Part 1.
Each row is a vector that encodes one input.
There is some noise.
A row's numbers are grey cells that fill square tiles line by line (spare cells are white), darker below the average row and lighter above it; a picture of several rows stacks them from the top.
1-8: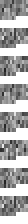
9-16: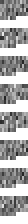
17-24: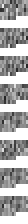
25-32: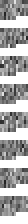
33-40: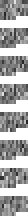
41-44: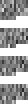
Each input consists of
one of 6 labels.
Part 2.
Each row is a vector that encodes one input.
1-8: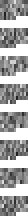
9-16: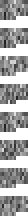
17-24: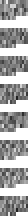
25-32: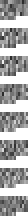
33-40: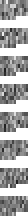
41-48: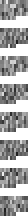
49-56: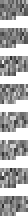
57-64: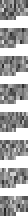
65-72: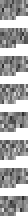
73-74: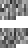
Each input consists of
one of 9 labels.
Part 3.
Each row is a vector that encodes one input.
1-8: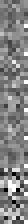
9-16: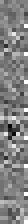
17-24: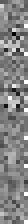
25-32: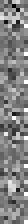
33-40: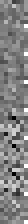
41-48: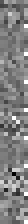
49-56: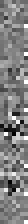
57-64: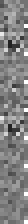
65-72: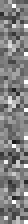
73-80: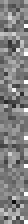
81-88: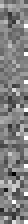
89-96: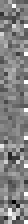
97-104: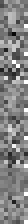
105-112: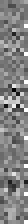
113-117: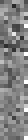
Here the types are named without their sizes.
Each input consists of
a point on a line.
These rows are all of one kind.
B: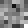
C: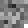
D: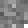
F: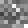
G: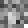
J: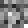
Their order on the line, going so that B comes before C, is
B, C, F, D, J, G.
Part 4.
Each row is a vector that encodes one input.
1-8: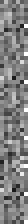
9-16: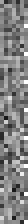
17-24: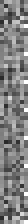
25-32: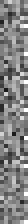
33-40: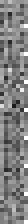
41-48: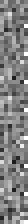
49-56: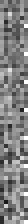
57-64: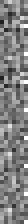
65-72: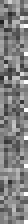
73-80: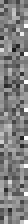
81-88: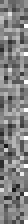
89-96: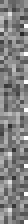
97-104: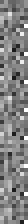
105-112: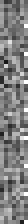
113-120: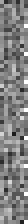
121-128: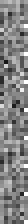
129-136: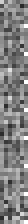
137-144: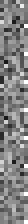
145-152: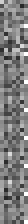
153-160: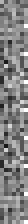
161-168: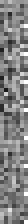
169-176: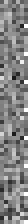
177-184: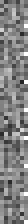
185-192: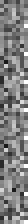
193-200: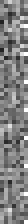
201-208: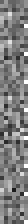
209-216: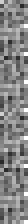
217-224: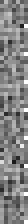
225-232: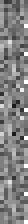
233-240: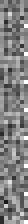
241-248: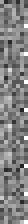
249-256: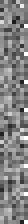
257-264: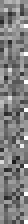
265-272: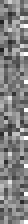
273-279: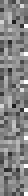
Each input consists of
a point on a 19-point line.
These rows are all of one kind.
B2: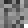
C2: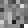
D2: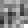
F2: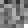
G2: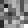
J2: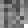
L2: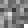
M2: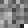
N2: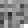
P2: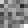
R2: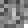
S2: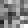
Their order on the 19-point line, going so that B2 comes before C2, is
G2, S2, D2, N2, P2, R2, F2, B2, J2, L2, M2, C2.
